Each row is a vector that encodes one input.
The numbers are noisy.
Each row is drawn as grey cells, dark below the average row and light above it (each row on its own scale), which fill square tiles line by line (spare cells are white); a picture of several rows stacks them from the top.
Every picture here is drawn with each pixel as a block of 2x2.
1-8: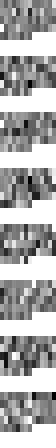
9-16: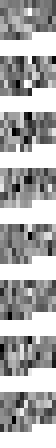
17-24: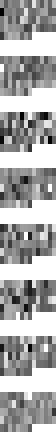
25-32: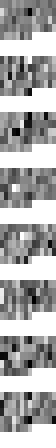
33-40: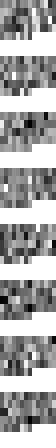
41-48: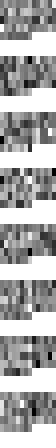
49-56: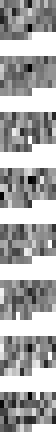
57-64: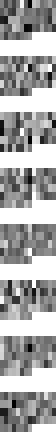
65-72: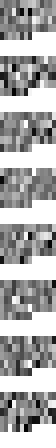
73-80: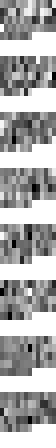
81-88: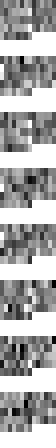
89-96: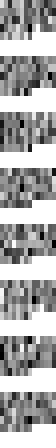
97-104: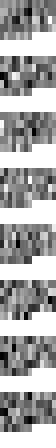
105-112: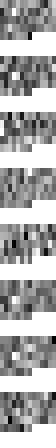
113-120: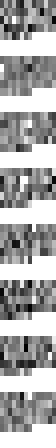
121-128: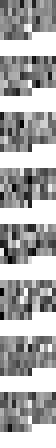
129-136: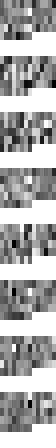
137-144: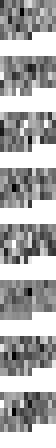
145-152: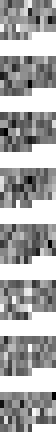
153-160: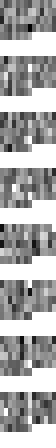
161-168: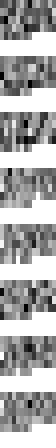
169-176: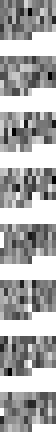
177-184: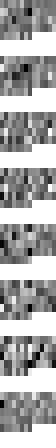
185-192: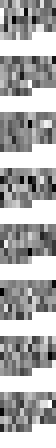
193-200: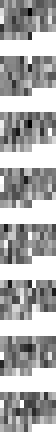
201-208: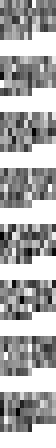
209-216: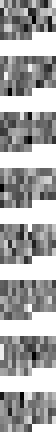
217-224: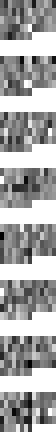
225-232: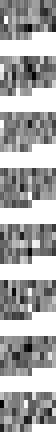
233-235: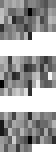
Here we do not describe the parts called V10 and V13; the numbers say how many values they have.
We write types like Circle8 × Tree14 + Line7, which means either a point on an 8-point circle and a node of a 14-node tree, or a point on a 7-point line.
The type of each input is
Bool × V13 + (Tree9 + Unit) × V10.
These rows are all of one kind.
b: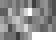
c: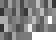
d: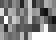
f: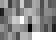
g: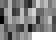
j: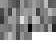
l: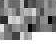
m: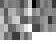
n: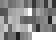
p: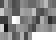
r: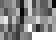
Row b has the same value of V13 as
f, l, m and n.
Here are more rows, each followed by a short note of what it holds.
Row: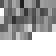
a value of V10
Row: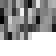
a true/false value and a value of V13
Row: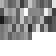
a node of a 9-node tree and a value of V10
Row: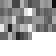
a true/false value and a value of V13
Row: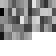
a node of a 9-node tree and a value of V10
